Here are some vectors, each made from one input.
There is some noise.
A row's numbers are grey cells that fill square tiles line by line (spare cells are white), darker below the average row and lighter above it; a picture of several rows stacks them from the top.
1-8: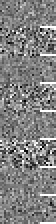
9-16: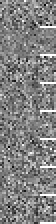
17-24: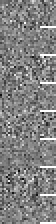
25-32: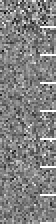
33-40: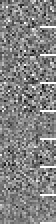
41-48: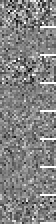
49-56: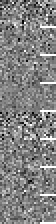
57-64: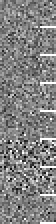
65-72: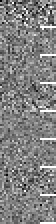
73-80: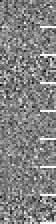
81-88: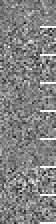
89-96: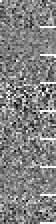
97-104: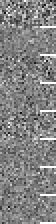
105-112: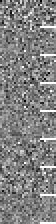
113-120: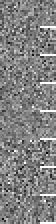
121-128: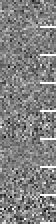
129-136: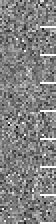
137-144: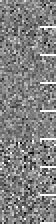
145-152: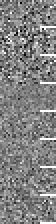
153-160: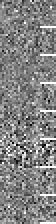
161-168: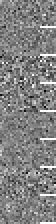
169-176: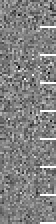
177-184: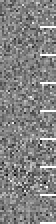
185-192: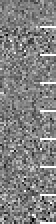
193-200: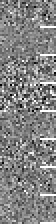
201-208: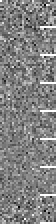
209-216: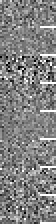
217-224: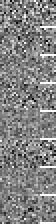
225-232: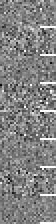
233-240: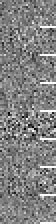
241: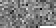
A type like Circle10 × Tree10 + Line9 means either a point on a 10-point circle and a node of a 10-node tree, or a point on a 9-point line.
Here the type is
Bool × Bool × Bool × ((Circle6 + Tree8) × Tree8 + Label7) × Label7.
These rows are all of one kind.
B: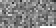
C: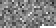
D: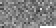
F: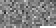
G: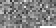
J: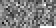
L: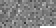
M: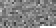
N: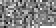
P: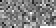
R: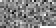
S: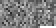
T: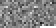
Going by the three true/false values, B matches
C, M, N and T.
